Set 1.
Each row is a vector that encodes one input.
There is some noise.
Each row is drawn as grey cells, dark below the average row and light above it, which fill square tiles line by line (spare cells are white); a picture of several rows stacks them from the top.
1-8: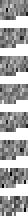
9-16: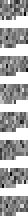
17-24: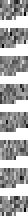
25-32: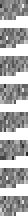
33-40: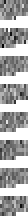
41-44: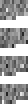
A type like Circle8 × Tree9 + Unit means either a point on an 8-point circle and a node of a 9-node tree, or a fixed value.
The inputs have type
Bool × (Circle5 + Unit).
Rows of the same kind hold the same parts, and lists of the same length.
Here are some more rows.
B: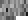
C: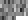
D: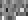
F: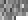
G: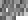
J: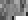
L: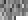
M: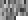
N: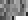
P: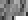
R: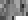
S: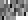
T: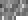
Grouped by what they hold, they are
B, C, D, F, G, J, L, M, N, P, R, T
S

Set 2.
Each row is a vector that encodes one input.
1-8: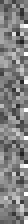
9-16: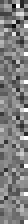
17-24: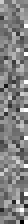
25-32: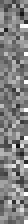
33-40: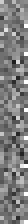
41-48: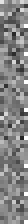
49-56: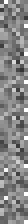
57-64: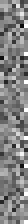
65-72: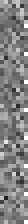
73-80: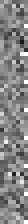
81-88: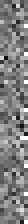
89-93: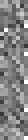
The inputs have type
Bool × Line7.
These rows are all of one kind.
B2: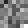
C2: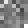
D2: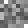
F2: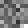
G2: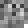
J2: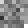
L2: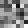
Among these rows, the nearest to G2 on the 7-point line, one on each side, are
B2 and L2.
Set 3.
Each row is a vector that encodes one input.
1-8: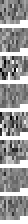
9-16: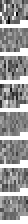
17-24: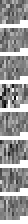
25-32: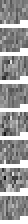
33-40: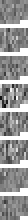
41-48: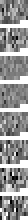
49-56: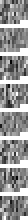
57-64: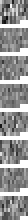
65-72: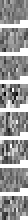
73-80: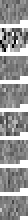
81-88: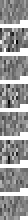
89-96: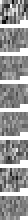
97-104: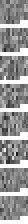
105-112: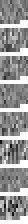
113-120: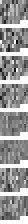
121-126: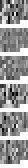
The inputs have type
List2(Line3 × Line5).
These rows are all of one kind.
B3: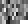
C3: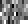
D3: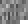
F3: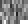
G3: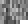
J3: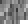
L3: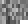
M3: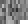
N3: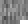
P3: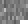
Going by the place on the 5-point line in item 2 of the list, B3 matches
D3 and N3.
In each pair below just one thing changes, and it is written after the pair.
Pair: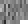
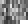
the place on the 3-point line in item 2 of the list
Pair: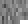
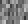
the place on the 3-point line in item 1 of the list
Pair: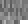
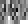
the place on the 5-point line in item 1 of the list
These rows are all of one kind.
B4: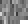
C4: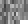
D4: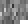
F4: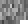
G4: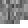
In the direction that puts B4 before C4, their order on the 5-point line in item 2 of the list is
B4, F4, C4, G4, D4.
